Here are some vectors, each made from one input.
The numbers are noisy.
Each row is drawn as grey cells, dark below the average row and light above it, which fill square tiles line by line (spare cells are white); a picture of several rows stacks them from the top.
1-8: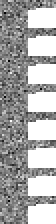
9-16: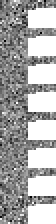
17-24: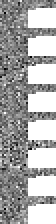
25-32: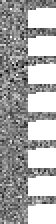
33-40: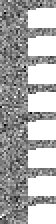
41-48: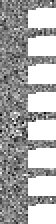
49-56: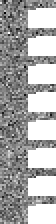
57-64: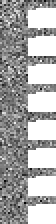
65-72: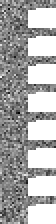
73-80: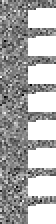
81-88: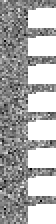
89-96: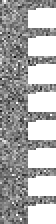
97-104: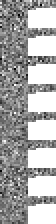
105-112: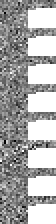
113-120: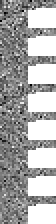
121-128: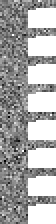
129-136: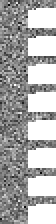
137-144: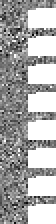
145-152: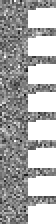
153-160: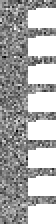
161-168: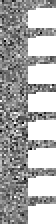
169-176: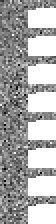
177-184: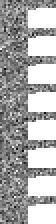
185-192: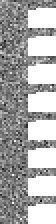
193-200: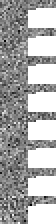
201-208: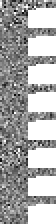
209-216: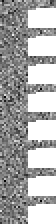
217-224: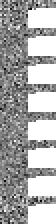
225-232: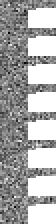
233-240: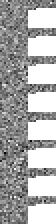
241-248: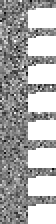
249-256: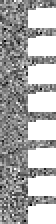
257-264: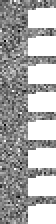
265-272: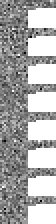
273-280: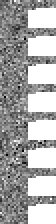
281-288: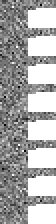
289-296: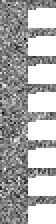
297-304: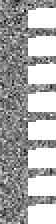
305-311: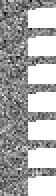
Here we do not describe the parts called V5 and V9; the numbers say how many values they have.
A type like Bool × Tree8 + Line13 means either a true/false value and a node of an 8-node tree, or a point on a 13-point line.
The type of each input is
List2(Line7) + (Tree8 + V5) × V9.
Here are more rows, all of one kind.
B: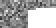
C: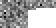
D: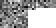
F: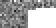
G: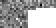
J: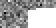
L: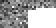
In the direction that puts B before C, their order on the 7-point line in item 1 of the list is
B, F, G, L, D, C, J.
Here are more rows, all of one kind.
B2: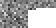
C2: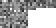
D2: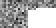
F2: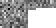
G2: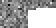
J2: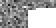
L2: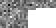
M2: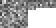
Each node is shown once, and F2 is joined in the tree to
C2 and J2.
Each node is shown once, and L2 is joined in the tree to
D2 and M2.
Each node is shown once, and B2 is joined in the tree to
G2.
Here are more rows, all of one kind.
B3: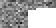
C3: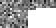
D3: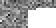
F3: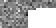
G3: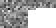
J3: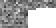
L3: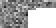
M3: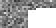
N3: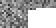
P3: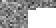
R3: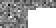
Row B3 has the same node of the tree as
P3 and R3.
